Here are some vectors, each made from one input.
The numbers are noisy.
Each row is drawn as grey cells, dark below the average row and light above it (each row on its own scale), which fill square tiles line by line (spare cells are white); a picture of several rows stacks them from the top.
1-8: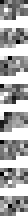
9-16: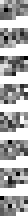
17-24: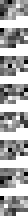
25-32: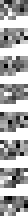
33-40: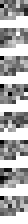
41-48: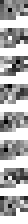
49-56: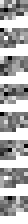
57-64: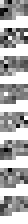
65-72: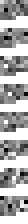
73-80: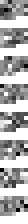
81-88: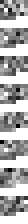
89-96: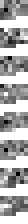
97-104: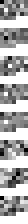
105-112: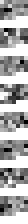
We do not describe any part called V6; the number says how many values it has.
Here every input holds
a point on a 5-point line and a value of V6, together with either a fixed value, or a node of an 8-node tree.
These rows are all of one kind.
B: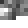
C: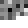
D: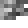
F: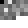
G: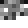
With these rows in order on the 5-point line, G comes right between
D and F.
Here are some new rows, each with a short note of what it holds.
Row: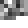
a point on a 5-point line and a value of V6
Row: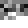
a point on a 5-point line, a node of an 8-node tree and a value of V6
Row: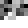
a point on a 5-point line, a node of an 8-node tree and a value of V6
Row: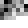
a point on a 5-point line, a node of an 8-node tree and a value of V6
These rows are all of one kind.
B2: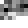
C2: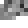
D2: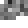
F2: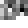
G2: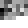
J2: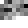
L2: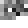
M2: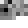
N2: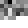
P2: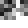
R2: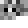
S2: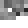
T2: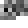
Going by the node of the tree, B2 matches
C2, J2, L2 and M2.
